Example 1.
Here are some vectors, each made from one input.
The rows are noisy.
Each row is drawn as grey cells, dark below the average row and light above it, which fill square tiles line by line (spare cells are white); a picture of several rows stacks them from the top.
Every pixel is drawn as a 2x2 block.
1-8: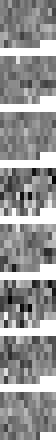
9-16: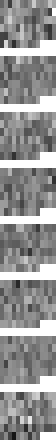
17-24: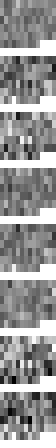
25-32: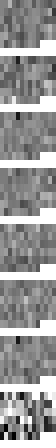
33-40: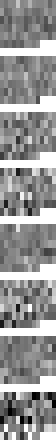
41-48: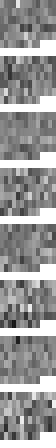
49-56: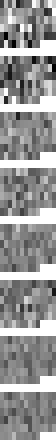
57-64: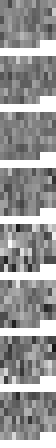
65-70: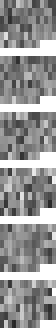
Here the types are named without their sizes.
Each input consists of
either a point on a circle and a true/false value, or a fixed value.
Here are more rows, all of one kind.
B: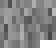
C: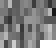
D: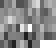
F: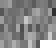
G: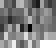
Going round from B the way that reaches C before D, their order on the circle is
B, G, F, C, D.
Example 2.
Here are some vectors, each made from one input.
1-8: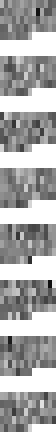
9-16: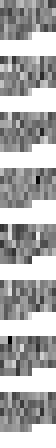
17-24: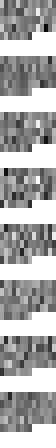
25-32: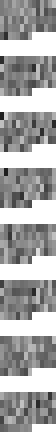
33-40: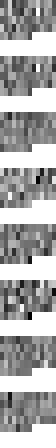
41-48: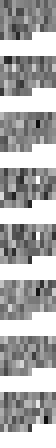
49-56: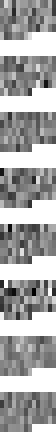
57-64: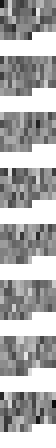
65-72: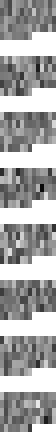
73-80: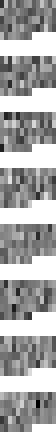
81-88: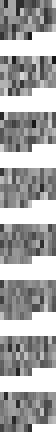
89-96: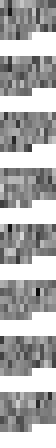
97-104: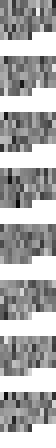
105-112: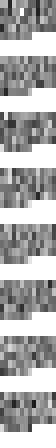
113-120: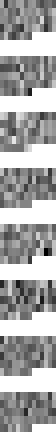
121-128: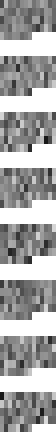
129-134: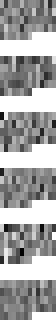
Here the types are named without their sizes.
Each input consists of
a point on a line, together with either a fixed value, or three true/false values.
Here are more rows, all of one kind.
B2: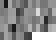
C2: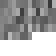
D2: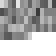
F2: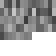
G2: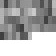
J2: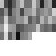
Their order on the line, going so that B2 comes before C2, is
B2, J2, F2, C2, G2, D2.
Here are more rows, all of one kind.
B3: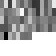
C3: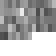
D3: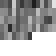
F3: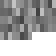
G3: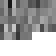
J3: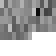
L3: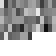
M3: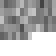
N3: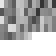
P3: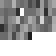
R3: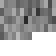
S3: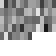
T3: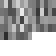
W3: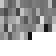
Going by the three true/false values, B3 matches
N3, R3 and W3.
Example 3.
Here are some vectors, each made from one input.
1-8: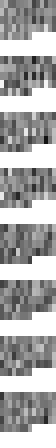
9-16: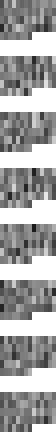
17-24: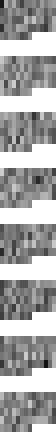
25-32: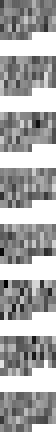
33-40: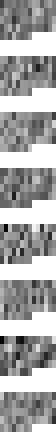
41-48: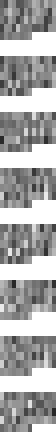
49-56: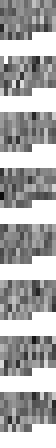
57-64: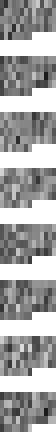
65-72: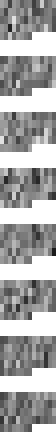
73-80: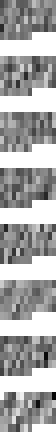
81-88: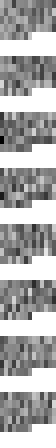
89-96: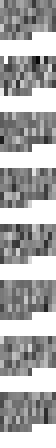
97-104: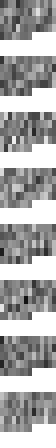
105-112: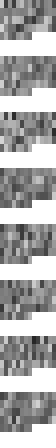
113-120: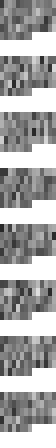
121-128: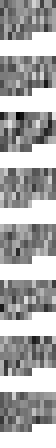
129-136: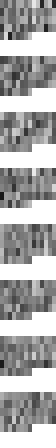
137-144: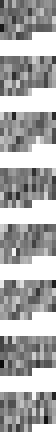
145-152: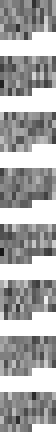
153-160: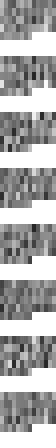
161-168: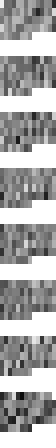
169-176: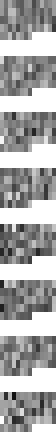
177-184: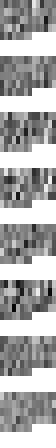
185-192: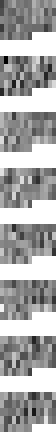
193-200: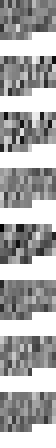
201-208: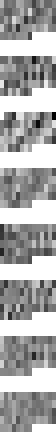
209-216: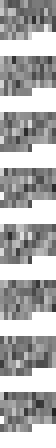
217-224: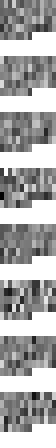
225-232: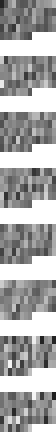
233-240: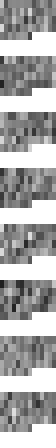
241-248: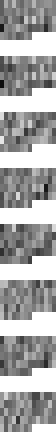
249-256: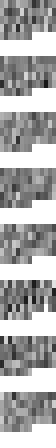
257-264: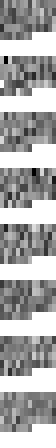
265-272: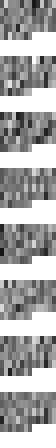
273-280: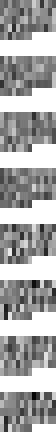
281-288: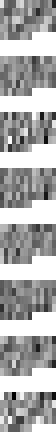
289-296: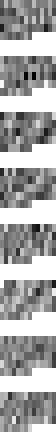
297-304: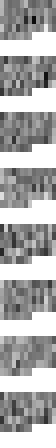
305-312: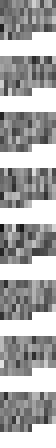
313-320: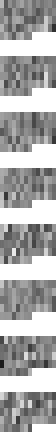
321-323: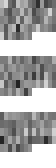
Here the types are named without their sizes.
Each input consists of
a point on a line and four true/false values.
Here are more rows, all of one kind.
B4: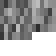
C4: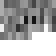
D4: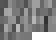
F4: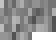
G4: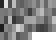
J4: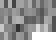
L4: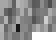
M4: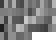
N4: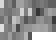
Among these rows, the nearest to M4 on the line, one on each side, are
G4 and L4.
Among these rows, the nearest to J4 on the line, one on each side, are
F4 and L4.
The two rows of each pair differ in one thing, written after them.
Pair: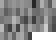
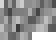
the place on the line
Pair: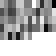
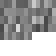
one of the four true/false values
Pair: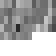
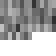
one of the four true/false values
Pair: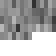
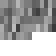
the place on the line
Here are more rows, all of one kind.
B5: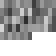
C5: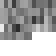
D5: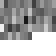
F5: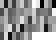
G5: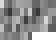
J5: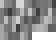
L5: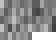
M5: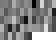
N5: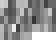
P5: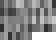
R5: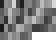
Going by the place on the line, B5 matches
D5, F5, G5 and L5.
